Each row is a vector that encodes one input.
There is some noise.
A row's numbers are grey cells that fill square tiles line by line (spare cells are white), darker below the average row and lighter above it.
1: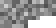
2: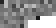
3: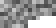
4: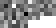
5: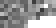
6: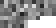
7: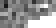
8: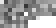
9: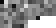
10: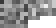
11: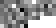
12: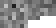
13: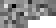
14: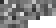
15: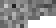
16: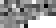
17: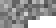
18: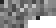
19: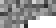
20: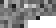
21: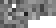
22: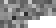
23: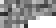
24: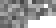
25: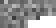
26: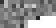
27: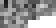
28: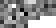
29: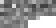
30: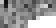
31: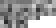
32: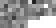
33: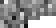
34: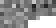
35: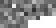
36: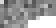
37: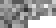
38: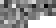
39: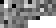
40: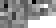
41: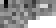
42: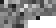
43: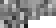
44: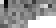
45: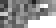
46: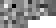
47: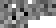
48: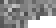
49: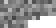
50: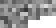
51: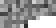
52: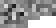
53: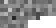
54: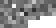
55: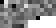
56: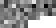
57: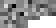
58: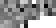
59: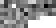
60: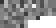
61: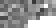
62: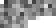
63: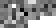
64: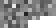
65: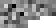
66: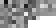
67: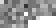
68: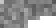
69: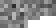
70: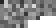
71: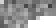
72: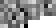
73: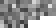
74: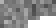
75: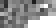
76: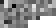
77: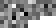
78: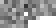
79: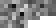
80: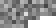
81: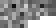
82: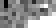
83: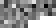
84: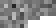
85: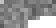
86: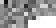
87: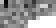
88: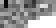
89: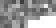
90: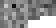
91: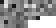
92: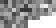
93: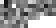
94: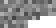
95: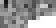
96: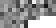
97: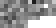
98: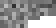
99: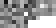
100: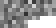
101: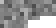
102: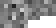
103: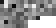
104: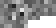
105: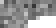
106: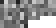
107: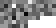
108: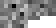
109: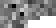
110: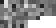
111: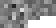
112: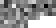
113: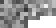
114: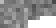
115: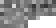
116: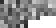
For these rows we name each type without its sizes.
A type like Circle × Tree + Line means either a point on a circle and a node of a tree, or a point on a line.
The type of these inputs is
Bool × Tree × (Tree + Unit).
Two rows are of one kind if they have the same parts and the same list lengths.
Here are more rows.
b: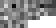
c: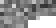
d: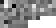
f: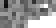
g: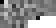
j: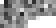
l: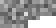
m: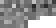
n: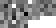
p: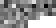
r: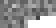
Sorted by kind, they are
b, c, j, l, m, p
d, f, g, n, r

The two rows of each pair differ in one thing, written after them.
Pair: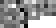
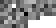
the true/false value
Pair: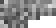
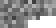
the true/false value
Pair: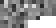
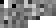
the true/false value
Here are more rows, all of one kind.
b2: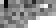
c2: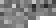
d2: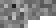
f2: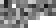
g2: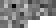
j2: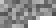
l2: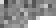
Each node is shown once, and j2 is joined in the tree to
c2, d2 and l2.
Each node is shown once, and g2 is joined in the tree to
d2.
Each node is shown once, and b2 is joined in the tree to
l2.
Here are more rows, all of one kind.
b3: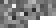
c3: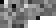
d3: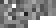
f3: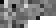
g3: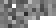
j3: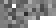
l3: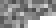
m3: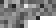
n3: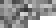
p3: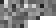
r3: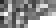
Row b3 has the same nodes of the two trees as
g3 and j3.
